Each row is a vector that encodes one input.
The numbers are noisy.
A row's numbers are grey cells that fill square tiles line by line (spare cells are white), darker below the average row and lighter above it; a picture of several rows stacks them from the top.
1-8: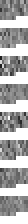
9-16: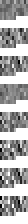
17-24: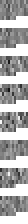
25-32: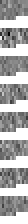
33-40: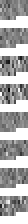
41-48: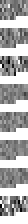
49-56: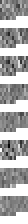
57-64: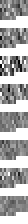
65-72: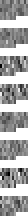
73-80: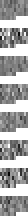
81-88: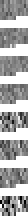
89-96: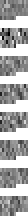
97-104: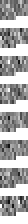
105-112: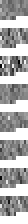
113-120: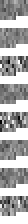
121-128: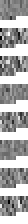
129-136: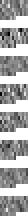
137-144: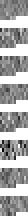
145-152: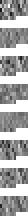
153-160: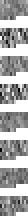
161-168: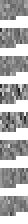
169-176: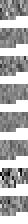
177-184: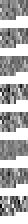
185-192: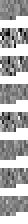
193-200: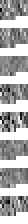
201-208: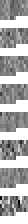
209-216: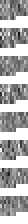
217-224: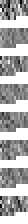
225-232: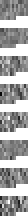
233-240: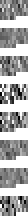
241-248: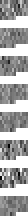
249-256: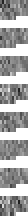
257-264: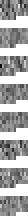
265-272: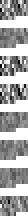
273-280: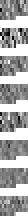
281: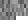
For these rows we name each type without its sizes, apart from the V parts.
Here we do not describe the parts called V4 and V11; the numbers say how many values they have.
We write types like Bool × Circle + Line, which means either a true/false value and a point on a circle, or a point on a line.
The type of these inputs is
Circle × (Label + Line × V4) + V11 × V11.
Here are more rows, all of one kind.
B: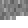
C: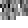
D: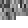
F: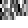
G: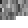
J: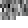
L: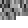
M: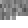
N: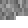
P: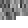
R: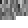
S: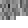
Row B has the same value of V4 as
C, J, M and S.
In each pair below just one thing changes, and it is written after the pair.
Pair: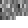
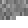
the place on the circle
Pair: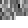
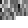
the place on the line
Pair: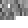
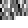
the place on the circle
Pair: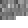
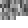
the value of V4
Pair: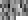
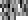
the place on the circle
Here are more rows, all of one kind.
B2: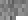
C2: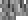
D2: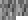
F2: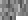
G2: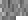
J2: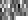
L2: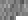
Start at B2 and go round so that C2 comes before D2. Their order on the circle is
B2, G2, L2, C2, F2, D2, J2.
